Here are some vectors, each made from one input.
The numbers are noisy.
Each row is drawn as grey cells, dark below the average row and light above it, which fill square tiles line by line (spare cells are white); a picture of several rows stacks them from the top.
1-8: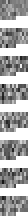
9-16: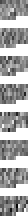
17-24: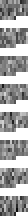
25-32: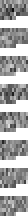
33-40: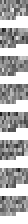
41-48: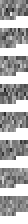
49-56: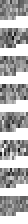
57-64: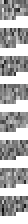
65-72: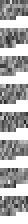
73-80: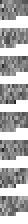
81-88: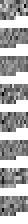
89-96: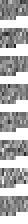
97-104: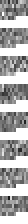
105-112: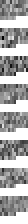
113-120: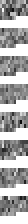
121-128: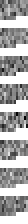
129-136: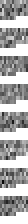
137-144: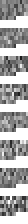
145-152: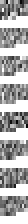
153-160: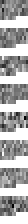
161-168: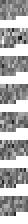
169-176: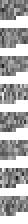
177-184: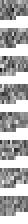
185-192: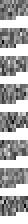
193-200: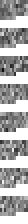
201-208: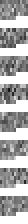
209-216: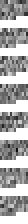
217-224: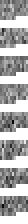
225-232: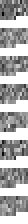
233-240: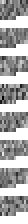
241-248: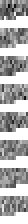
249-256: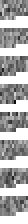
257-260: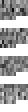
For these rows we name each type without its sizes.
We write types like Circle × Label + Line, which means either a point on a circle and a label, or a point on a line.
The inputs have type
List(Line).
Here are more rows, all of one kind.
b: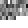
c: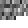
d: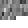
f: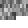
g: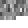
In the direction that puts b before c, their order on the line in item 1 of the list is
g, f, d, b, c.
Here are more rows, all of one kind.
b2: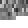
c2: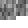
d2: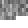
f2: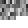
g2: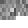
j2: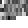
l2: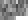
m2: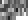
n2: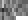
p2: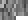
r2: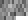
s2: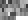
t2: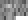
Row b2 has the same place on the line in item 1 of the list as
l2 and m2.
